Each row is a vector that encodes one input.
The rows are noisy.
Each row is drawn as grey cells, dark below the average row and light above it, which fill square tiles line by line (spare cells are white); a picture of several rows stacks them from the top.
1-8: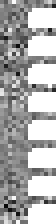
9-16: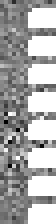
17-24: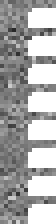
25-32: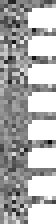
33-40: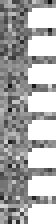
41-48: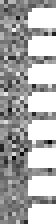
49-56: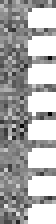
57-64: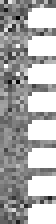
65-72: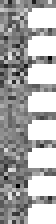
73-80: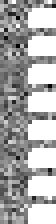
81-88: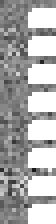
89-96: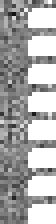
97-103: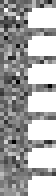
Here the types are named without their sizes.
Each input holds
a node of a tree, together with either a node of a tree, or four true/false values.
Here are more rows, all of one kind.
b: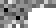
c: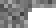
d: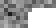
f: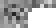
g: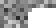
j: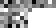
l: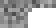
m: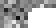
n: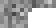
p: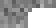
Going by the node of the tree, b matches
f, l, n and p.
